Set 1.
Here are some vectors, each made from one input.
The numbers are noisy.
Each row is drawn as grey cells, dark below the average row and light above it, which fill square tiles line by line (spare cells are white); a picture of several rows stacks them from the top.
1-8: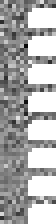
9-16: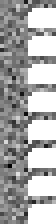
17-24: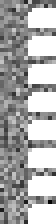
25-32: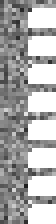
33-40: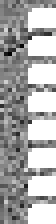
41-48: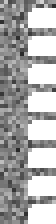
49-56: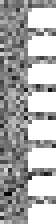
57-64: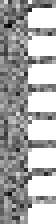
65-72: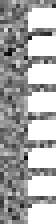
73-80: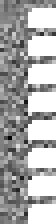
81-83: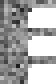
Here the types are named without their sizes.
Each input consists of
a node of a tree.
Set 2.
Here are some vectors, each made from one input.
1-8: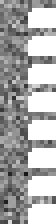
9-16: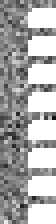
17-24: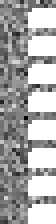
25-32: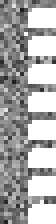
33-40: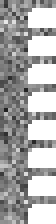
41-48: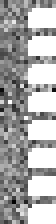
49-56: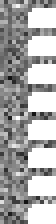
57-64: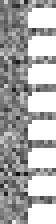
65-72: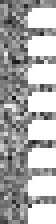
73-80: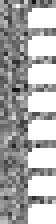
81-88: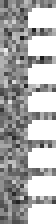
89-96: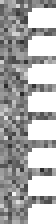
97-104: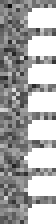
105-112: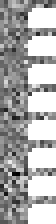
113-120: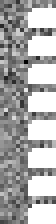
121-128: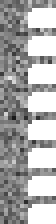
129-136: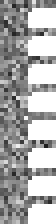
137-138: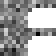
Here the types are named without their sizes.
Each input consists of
three true/false values.
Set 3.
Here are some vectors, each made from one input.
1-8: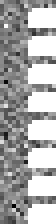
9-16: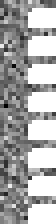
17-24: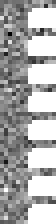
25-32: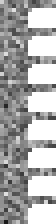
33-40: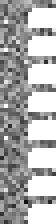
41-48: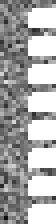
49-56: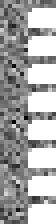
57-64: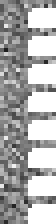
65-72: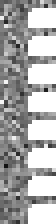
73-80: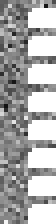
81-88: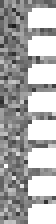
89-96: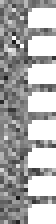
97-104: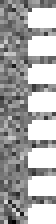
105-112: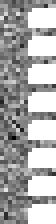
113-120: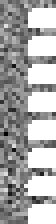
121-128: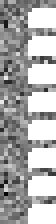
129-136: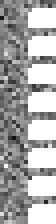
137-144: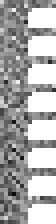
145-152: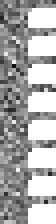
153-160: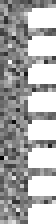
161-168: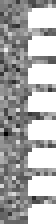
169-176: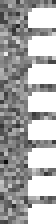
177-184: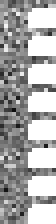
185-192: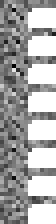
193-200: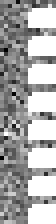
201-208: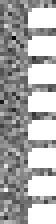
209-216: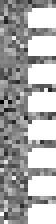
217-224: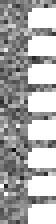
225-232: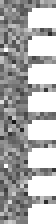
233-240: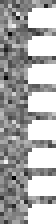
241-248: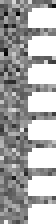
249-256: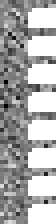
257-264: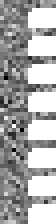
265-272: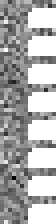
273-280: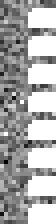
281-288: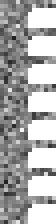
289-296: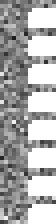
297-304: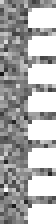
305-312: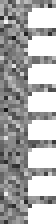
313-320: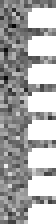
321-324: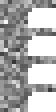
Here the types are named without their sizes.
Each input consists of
four true/false values.
